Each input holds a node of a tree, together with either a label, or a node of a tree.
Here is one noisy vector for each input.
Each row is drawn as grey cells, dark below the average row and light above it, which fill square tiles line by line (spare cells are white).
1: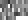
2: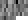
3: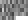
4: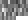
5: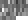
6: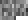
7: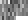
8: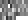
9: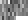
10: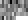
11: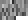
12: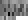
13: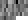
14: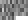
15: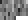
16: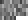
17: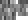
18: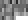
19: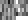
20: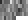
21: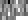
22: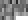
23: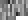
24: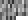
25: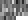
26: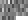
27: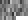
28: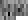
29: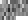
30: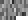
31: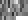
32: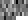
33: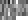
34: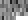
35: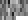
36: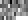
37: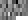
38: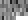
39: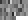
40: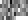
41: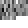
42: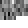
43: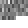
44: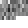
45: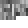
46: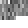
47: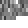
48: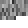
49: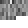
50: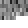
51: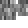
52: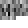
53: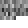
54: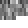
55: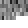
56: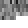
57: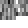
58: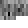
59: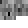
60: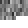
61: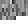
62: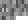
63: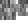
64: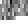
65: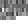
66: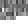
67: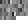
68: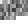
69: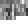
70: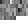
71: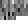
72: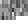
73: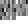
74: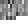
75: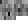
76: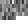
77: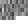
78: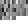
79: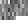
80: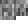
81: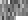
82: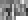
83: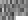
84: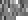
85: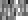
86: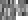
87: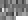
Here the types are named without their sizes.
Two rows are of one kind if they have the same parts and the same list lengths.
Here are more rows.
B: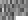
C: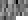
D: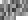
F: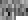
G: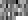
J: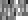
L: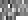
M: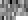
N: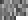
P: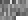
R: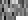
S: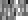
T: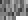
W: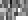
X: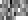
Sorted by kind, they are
B, C, D, G, M, W, X
F, J, L, N, P, R, S, T

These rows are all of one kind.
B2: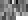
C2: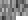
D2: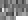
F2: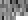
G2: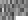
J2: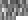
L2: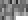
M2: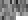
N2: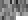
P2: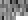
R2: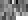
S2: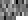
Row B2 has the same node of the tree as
R2 and S2.
